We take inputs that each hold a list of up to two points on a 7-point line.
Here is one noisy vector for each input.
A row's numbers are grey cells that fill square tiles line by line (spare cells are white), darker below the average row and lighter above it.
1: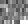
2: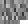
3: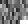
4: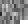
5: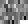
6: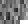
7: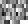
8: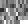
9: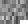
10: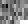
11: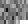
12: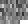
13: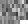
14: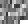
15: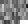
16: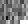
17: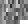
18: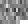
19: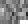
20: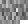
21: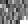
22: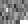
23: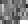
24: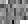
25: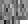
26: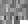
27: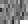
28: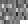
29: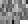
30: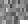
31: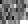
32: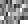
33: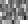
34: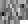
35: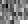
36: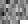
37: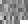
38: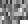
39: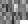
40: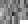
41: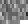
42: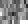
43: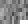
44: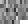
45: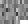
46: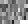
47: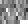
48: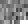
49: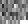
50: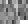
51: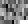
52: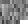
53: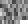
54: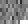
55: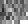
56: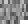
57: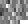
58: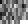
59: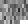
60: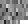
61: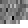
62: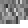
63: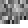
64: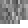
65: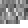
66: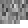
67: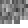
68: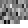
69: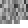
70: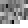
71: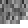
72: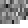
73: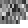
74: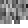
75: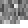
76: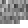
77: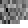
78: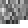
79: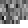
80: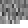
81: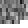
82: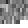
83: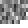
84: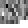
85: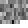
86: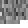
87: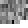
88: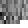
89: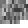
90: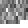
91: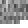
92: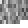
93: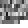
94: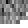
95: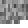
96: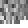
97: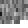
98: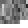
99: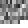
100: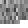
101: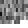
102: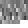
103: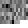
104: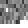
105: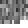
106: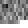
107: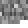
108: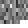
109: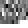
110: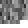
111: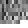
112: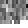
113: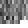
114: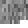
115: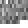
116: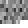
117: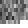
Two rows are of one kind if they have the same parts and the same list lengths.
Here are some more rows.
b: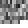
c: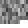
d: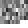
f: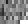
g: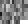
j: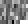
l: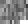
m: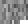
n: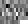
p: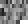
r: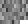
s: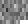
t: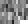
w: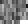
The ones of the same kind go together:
b
c, d, f, j, p, r, s, t
g, l, m, n, w

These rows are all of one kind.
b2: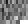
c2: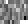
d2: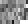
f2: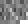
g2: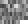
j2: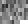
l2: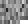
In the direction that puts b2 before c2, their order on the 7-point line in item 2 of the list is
f2, l2, g2, j2, d2, b2, c2.
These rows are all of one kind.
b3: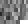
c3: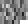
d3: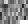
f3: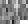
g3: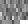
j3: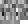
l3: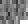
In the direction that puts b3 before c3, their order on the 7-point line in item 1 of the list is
b3, l3, c3, j3, g3, f3, d3.
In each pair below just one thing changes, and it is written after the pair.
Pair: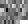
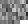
the place on the 7-point line in item 2 of the list
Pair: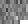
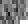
the place on the 7-point line in item 2 of the list
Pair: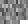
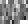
the place on the 7-point line in item 1 of the list
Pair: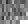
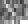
the place on the 7-point line in item 1 of the list
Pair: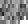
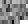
the place on the 7-point line in item 2 of the list
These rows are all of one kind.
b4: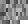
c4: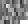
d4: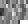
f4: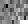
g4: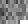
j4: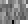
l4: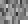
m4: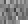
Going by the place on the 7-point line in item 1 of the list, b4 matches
d4 and g4.
